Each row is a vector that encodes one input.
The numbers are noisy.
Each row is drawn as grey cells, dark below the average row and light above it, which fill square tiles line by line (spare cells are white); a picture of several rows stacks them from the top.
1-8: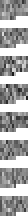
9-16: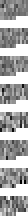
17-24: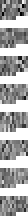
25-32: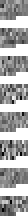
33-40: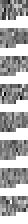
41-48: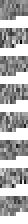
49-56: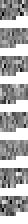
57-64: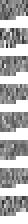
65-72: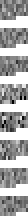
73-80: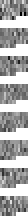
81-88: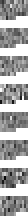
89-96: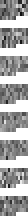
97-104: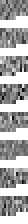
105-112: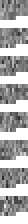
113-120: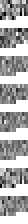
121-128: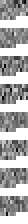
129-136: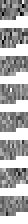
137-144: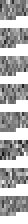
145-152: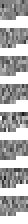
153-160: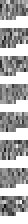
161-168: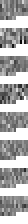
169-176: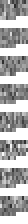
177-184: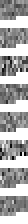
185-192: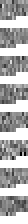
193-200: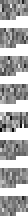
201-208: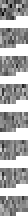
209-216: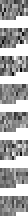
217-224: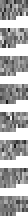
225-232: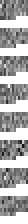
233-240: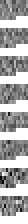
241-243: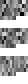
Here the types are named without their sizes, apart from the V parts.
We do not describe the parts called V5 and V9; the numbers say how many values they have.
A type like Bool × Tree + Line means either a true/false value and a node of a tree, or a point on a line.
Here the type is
Line × (Line + V9) + V5.
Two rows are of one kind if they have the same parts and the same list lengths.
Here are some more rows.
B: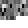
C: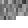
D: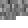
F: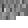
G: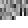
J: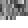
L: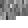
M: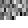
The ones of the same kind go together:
B, G, M
C
D, F, J, L

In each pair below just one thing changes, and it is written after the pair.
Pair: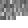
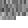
the place on the line
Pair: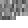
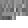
the value of V9
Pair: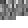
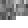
the value of V9
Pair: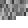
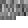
the place on the line
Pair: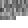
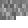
the value of V9
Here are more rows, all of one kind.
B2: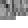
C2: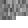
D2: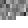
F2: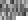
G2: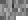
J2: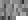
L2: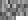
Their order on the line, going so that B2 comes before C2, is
L2, F2, D2, B2, G2, J2, C2.
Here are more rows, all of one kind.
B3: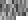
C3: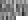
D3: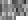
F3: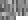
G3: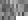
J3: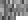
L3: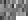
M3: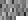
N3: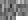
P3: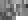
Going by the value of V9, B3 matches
C3, F3 and G3.
